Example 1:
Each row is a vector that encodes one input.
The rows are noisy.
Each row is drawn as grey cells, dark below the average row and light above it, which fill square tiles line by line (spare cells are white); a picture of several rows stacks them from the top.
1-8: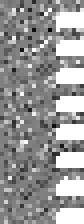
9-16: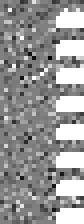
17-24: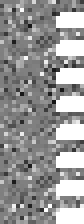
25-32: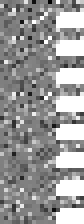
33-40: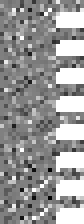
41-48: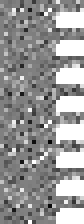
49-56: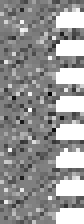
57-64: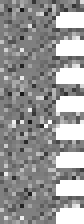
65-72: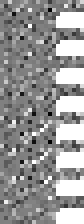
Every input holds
a true/false value, together with either a point on an 8-point circle, or a fixed value.
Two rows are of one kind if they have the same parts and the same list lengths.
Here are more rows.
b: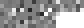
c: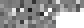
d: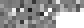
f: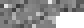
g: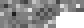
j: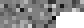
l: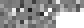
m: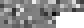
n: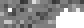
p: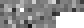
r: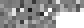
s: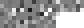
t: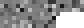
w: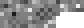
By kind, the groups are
b, c, d, l, r, s
f, g, j, m, n, p, t, w

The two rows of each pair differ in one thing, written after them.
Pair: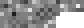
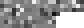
the place on the 8-point circle
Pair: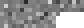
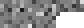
the true/false value
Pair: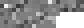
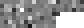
the place on the 8-point circle
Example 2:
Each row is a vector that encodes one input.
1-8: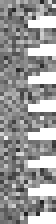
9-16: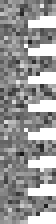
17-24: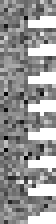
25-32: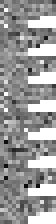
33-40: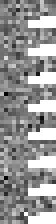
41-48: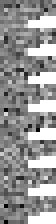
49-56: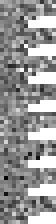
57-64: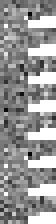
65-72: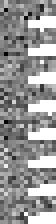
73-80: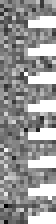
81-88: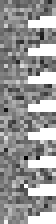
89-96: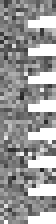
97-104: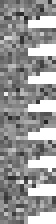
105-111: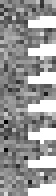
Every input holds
a point on an 8-point circle, together with either a fixed value, or four true/false values.
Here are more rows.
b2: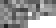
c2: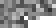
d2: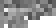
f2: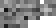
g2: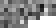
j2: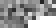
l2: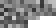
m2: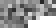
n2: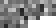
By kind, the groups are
b2, d2, f2, g2, n2
c2, j2, l2, m2

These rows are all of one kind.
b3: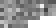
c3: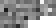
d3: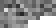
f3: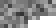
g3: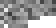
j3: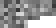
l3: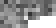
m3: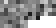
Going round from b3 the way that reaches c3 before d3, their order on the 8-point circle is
b3, g3, j3, c3, m3, f3, d3, l3.
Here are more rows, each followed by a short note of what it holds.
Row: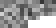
a point on an 8-point circle and four true/false values
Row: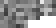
a point on an 8-point circle and four true/false values
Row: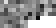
a point on an 8-point circle and four true/false values
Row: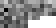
a point on an 8-point circle
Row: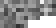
a point on an 8-point circle and four true/false values
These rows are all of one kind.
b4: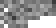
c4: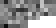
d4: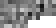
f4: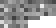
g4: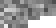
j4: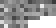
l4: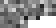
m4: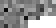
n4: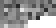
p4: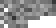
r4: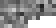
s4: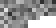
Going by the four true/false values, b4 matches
g4, l4, p4 and r4.
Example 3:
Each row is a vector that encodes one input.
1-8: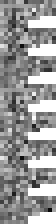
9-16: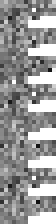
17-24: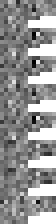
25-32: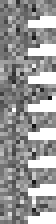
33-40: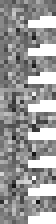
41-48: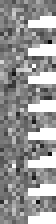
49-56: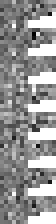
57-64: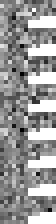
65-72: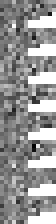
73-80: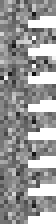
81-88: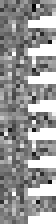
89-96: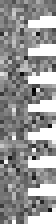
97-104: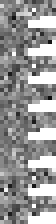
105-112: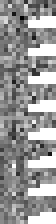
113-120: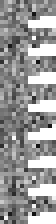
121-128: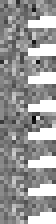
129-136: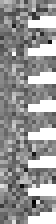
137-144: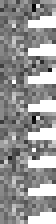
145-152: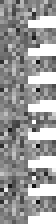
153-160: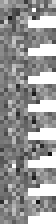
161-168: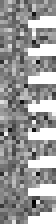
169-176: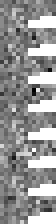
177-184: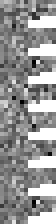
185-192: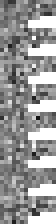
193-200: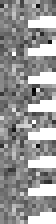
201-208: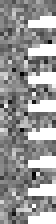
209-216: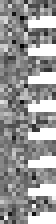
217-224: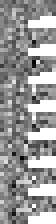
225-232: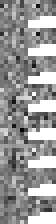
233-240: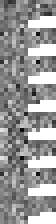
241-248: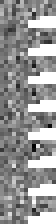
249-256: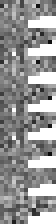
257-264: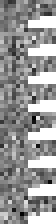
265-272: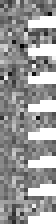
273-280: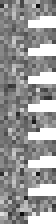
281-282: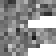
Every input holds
either a point on a 10-point line, or three true/false values.
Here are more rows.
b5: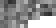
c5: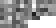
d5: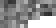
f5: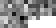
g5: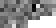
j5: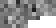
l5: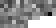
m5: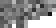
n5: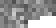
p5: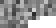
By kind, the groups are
b5, d5, g5, j5, l5, m5, n5
c5, f5, p5

